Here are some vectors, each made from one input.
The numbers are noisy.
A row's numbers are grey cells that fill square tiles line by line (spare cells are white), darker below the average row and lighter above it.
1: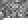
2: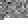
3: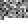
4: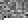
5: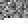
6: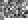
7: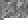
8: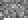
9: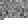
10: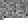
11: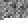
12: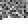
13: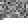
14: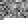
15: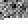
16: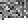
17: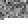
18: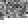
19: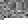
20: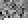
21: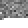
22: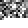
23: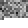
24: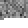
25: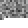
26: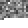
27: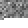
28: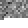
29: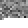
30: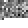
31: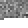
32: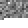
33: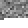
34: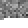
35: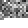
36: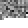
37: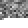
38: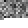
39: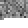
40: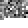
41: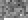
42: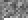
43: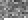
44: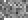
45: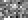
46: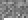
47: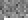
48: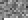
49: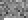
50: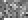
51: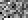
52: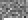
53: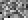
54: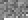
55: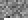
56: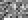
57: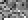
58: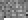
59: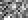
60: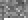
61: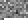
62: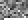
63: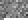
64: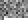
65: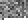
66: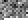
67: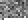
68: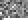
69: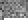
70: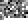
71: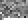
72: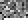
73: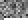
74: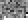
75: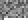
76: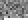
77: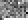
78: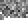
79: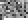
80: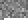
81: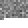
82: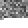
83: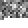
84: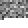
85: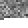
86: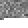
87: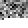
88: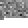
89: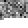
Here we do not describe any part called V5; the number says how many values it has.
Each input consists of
a list of up to two items, each a true/false value and a value of V5.
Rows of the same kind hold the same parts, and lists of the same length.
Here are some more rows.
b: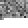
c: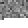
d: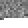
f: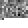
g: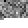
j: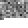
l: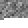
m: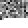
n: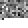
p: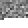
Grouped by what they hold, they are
b, g, j, p
c, d, l, m
f, n

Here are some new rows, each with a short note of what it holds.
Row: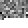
a list of one item
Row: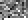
a list of two items
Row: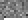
a list of two items
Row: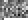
the empty list
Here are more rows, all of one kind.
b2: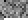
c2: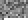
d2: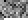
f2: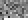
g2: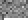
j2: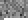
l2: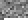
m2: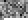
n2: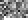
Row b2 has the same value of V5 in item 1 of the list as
d2, j2 and m2.
